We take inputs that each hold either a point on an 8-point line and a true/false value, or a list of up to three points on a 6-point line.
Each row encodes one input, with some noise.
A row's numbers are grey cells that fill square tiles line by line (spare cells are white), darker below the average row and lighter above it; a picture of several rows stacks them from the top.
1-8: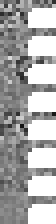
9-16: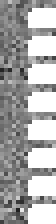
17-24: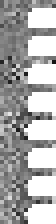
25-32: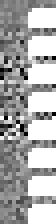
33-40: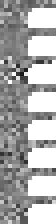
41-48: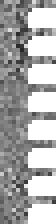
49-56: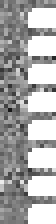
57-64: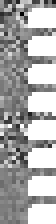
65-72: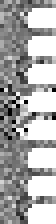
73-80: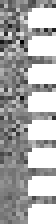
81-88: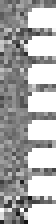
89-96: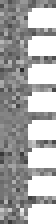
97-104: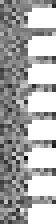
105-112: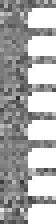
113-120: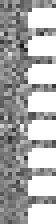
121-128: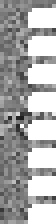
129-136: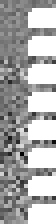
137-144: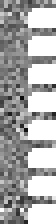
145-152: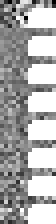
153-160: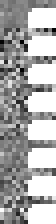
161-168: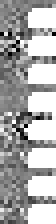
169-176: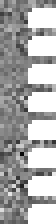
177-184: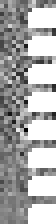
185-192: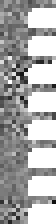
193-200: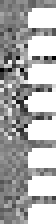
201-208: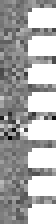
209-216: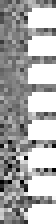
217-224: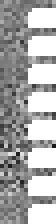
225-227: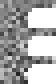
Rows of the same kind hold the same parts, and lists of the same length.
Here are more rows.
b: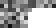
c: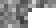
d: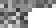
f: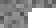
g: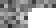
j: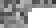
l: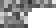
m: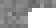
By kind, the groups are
b
c
d, g, j
f
l, m

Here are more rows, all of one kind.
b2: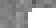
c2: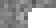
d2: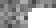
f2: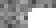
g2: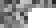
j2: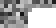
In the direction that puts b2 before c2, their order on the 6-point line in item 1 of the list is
g2, j2, d2, f2, b2, c2.
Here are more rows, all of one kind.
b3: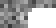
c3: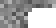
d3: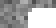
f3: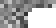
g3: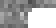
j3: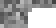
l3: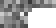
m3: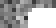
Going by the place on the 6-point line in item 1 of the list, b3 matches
d3 and l3.
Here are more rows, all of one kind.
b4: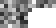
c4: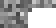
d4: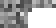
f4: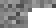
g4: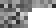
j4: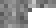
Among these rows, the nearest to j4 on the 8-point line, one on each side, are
b4 and c4.
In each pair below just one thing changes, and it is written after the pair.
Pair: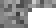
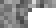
the true/false value
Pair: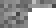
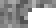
the place on the 8-point line
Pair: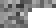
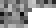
the place on the 8-point line
